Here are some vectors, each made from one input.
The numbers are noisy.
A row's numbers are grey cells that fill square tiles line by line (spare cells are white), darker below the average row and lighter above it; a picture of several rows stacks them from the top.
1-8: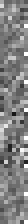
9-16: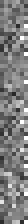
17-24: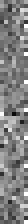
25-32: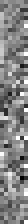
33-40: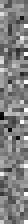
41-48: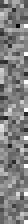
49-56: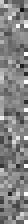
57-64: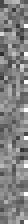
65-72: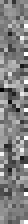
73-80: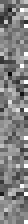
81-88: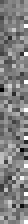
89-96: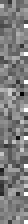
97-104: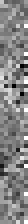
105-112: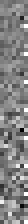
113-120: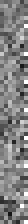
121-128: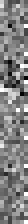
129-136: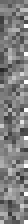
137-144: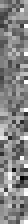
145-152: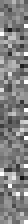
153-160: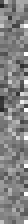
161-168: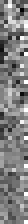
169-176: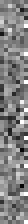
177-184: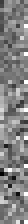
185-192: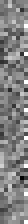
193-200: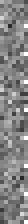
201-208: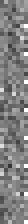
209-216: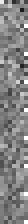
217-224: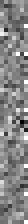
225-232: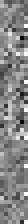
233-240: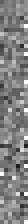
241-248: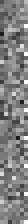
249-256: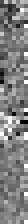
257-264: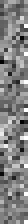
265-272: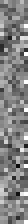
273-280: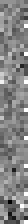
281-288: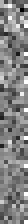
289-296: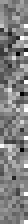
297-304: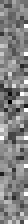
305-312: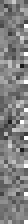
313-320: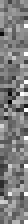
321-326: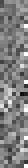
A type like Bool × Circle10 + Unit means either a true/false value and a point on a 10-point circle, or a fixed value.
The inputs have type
Circle11 × Tree17.
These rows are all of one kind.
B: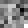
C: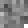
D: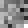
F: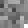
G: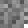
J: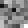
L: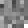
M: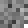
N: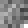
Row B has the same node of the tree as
D and N.
